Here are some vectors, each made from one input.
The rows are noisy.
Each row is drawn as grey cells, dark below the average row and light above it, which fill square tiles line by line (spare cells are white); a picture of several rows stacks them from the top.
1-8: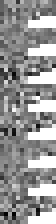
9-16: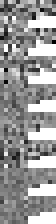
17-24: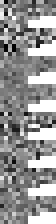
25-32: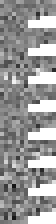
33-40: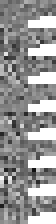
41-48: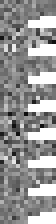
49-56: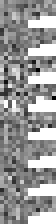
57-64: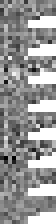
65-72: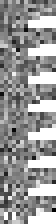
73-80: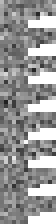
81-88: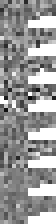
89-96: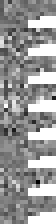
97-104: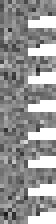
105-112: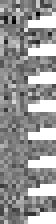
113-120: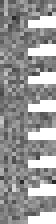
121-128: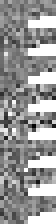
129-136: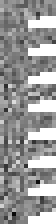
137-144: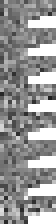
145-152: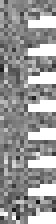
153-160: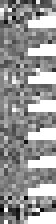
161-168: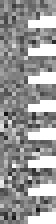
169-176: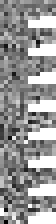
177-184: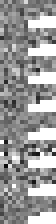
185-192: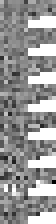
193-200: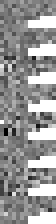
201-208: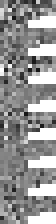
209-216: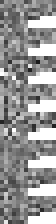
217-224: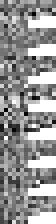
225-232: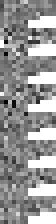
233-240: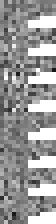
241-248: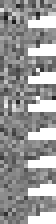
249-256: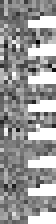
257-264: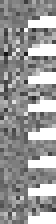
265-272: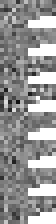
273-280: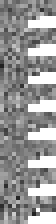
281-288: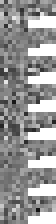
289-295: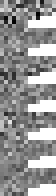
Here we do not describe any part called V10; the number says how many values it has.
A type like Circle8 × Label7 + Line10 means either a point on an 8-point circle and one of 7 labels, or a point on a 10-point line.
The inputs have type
Circle11 × Line7 × (Line13 + V10) + Line8.
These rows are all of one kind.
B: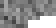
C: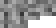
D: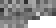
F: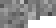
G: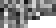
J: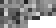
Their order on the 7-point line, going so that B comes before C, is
F, B, C, D, J, G.
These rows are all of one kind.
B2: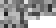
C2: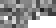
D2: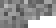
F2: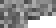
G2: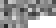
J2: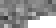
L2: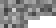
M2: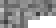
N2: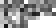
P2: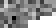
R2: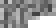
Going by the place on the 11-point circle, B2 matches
C2, L2 and R2.
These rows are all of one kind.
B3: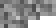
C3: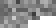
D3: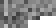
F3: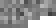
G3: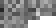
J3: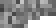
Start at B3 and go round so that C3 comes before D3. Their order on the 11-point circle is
B3, C3, G3, J3, D3, F3.
